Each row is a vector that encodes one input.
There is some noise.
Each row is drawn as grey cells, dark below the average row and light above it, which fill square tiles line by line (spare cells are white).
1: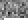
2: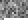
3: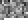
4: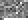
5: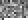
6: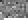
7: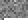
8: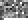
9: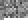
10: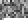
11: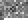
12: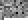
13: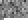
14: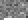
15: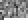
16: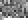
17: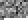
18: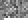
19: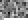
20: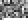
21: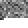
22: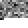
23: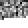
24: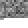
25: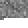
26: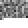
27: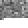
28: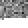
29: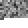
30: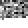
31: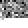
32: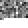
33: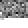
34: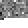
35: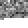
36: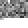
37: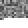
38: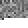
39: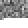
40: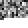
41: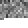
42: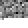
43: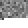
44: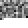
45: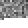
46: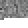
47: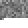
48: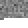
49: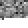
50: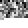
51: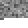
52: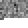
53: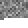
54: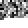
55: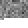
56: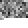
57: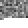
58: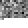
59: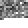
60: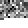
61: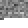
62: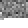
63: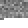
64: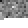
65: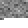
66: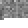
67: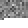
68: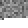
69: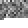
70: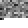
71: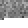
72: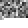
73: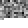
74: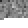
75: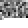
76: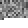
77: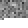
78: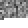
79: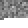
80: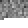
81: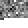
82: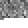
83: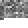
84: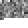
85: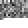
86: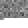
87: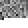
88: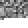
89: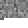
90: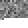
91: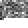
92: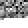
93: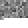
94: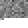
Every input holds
either a point on a 9-point circle, or a point on a 5-point line, or three true/false values.
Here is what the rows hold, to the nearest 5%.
About 35% of them hold a point on a 9-point circle. About 15% of them hold a point on a 5-point line. The rest hold three true/false values.
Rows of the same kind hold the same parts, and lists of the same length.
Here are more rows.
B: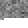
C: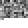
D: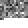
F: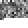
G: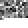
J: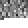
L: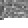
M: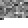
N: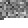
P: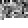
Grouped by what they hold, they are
B, G
C, F, M, N, P
D, J, L

